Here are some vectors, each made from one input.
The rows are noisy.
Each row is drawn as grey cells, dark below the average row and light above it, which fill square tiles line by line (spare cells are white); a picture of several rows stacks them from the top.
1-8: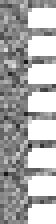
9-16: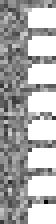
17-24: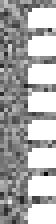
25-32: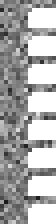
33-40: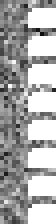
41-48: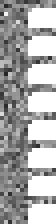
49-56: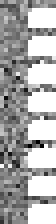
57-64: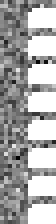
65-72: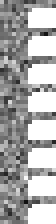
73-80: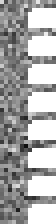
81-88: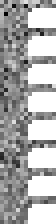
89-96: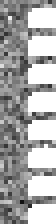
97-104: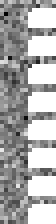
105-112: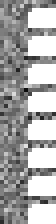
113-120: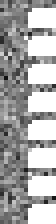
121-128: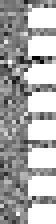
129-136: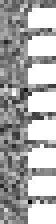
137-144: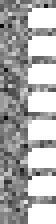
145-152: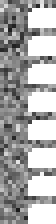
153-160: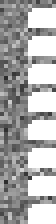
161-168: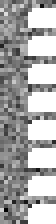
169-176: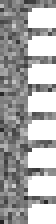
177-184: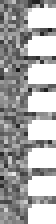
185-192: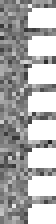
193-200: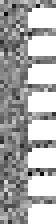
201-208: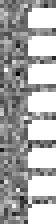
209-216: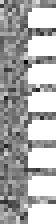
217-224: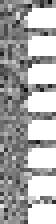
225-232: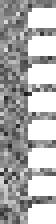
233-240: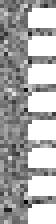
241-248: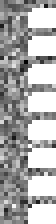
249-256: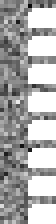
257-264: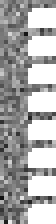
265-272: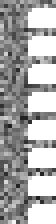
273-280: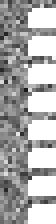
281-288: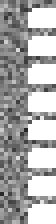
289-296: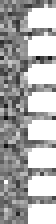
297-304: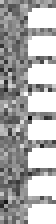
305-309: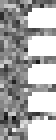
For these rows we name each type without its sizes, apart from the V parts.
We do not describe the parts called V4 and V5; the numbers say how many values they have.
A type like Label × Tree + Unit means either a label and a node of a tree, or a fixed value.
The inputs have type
(Bool × (Tree + V5) + List(Line)) × Tree × V4.
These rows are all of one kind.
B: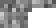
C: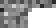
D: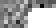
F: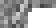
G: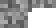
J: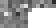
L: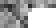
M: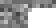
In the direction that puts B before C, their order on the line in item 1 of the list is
L, M, B, F, C, J, G, D.
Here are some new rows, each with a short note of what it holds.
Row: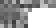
a node of a tree, a true/false value, a value of V4 and a value of V5
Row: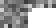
a node of a tree and a value of V4, together with the empty list
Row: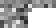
a node of a tree and a value of V4, together with the empty list
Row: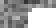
a node of a tree and a value of V4, together with the empty list
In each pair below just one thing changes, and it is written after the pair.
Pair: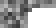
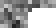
the true/false value
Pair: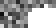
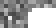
the true/false value
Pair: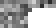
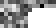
the true/false value
